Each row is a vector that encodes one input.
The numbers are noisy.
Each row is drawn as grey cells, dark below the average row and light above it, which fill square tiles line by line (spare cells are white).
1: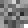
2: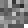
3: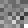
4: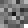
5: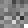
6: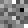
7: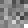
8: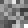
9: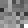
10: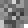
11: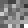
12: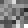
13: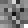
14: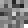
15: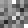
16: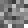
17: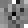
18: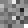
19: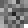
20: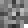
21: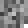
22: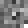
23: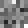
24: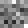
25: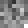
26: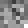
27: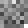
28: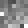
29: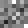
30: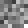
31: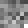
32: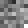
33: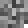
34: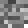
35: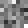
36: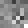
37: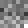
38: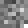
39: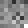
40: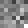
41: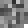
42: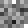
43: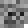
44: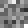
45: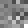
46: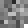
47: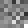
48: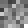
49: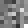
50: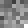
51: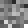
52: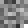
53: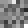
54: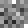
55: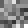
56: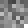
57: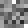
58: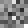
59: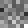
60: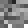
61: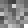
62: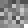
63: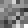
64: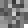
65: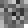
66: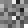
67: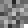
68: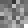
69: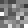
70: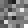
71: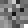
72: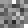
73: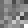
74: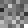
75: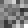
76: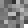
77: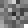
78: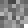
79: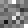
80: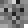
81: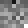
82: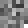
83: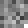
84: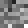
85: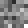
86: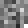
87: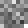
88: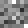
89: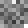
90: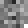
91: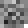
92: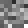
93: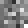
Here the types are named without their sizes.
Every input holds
either a point on a line and a true/false value, or a node of a tree.
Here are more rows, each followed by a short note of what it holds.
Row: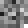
a point on a line and a true/false value
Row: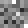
a node of a tree
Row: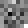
a node of a tree
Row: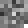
a point on a line and a true/false value
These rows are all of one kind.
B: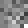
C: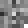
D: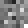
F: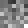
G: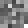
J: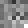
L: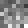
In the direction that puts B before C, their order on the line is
G, B, C, J, D, F, L.
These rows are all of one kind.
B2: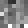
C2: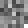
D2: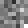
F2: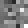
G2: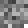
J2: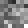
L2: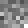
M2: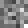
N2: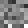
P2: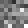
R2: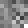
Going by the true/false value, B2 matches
L2 and R2.
